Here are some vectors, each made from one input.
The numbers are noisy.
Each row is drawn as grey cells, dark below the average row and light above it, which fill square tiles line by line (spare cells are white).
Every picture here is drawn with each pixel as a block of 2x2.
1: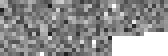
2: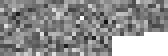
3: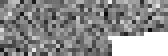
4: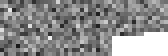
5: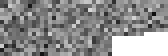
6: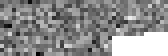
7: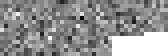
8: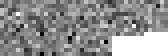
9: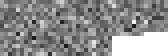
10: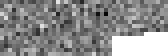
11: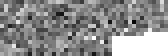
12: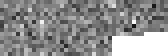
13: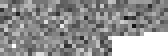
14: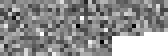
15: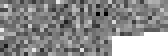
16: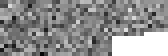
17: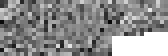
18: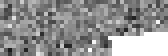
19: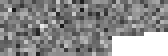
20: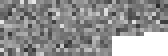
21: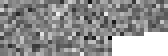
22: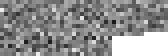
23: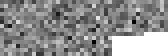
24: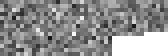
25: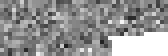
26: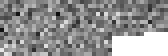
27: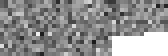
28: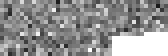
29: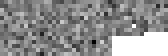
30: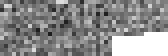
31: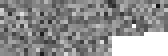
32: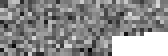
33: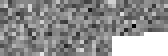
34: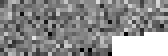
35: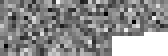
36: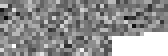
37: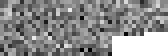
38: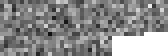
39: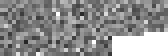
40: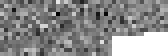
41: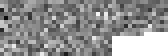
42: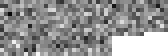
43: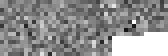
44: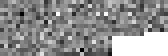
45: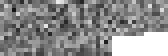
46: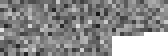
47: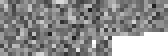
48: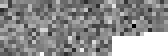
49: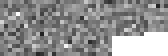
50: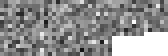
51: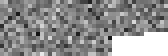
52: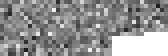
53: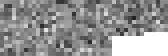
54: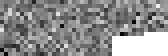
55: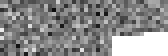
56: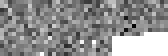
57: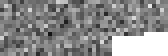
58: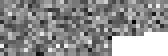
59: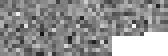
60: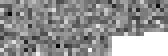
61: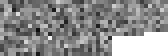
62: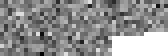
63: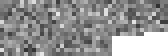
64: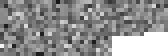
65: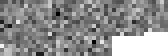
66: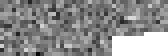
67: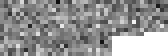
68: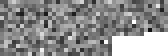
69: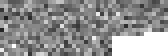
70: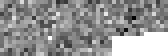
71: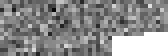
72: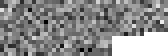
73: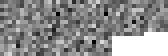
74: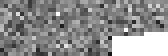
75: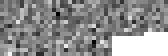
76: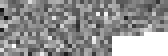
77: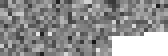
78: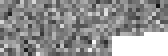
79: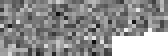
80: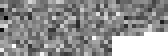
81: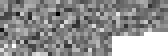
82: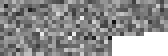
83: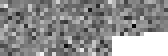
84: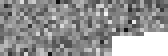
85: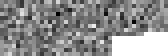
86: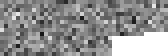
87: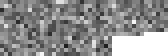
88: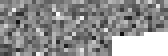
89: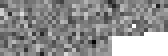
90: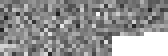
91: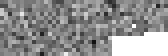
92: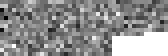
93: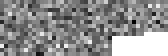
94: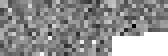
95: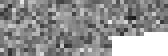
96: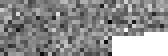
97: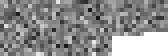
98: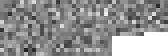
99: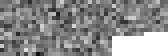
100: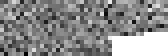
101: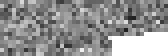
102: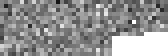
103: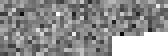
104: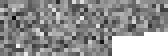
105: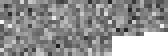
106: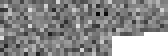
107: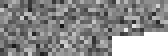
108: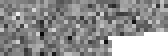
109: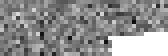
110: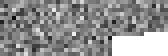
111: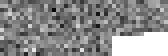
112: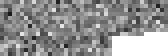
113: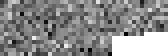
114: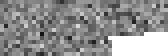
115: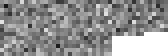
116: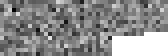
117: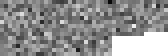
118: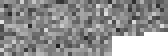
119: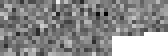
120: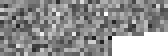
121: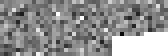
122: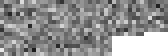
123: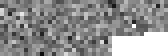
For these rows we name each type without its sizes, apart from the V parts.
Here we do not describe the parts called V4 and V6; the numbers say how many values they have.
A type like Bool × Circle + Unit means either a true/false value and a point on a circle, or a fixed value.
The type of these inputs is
Bool × Line × V4 × V6.
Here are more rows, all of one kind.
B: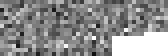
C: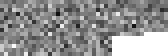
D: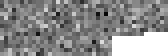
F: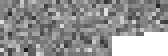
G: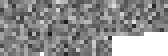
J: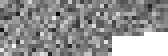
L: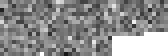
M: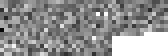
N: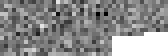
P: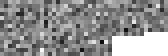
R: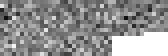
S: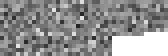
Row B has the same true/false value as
D and N.
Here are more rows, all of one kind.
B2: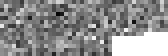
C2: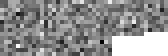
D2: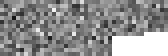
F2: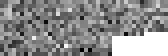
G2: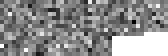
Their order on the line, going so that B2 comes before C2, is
B2, C2, D2, G2, F2.
